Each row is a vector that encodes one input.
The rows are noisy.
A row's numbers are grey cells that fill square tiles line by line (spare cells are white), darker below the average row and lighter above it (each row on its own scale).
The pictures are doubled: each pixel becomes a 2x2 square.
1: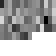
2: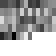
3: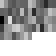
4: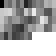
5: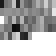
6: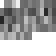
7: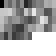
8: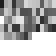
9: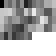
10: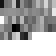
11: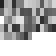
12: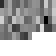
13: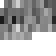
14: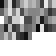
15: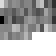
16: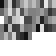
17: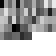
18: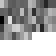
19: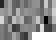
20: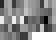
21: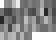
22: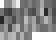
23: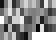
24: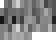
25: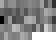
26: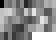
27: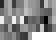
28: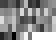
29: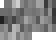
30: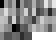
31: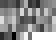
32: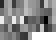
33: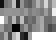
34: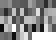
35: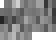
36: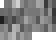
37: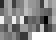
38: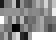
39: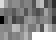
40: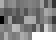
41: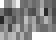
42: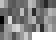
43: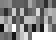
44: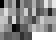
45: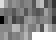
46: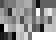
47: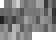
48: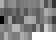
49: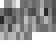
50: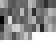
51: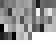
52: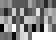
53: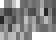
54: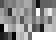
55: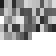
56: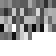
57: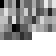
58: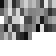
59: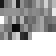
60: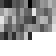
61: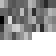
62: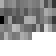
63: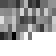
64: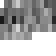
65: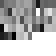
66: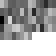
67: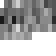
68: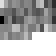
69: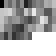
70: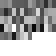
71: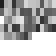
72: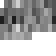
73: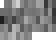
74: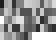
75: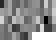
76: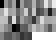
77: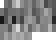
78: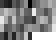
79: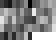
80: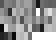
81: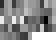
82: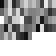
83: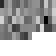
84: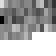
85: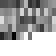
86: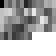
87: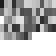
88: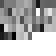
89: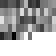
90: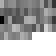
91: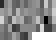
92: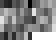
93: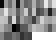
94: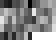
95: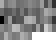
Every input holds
a point on a 17-point line.
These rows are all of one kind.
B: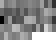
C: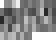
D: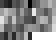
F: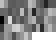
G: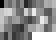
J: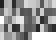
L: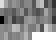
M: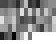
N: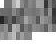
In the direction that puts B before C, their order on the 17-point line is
J, G, D, M, F, B, L, N, C.
